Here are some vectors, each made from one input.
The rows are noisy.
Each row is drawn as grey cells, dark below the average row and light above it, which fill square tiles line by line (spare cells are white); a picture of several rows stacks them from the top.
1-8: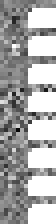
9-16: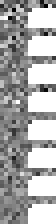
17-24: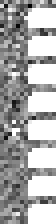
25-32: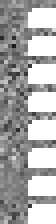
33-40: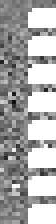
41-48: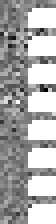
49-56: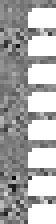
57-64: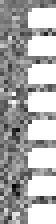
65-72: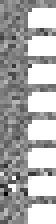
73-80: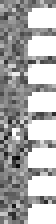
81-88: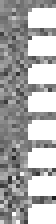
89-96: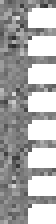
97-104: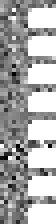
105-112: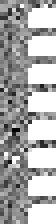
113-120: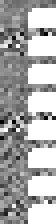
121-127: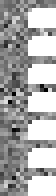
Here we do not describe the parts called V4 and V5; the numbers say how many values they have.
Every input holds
either a point on a 6-point line, three true/false values and a value of V4, or a value of V5.
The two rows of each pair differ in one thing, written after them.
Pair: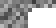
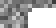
the place on the 6-point line
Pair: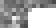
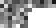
the place on the 6-point line
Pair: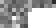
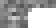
the value of V4
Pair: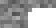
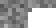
the value of V4
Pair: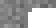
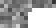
the value of V4
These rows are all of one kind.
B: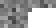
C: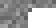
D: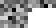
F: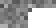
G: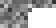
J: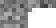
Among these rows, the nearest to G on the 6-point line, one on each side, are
B and F.
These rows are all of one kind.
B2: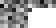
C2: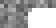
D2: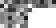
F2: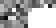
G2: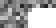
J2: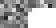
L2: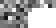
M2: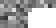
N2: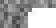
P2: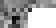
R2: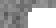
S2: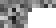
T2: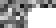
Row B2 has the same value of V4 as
D2 and S2.
